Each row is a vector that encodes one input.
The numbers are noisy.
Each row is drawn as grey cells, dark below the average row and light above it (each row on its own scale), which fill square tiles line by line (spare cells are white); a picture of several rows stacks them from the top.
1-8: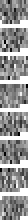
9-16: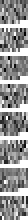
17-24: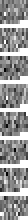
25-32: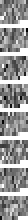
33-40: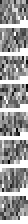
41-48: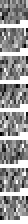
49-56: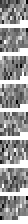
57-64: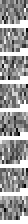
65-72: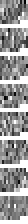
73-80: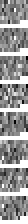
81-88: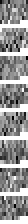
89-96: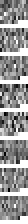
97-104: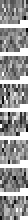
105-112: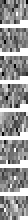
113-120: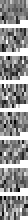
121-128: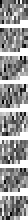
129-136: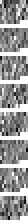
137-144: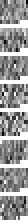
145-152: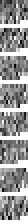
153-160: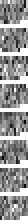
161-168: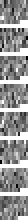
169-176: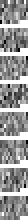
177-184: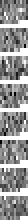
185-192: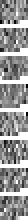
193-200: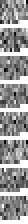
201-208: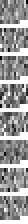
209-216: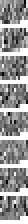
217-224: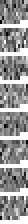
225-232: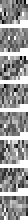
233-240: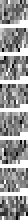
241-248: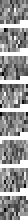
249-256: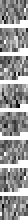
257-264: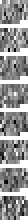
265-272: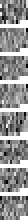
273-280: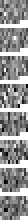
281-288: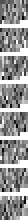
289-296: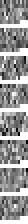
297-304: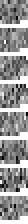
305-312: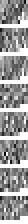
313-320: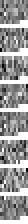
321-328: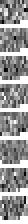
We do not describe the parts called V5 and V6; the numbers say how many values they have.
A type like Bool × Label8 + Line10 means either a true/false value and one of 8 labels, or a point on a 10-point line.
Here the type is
(Bool × V5 + Tree13) × Label10 × V6.
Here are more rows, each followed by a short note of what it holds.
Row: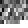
one of 10 labels, a node of a 13-node tree and a value of V6
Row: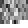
one of 10 labels, a node of a 13-node tree and a value of V6
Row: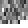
one of 10 labels, a true/false value, a value of V5 and a value of V6
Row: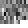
one of 10 labels, a true/false value, a value of V5 and a value of V6
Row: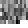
one of 10 labels, a true/false value, a value of V5 and a value of V6
